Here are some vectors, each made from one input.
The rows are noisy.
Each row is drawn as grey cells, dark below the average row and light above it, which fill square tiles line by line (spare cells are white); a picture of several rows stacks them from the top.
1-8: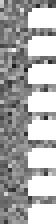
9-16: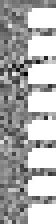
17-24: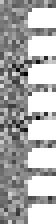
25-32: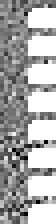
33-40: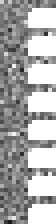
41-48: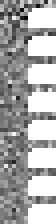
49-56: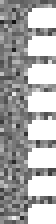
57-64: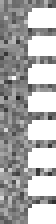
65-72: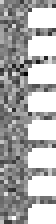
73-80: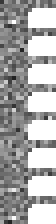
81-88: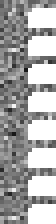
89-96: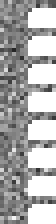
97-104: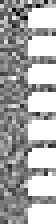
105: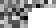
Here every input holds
a list of up to three points on a 5-point line.
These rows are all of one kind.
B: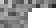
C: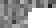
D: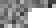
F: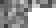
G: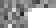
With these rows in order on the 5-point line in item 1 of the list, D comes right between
C and G.
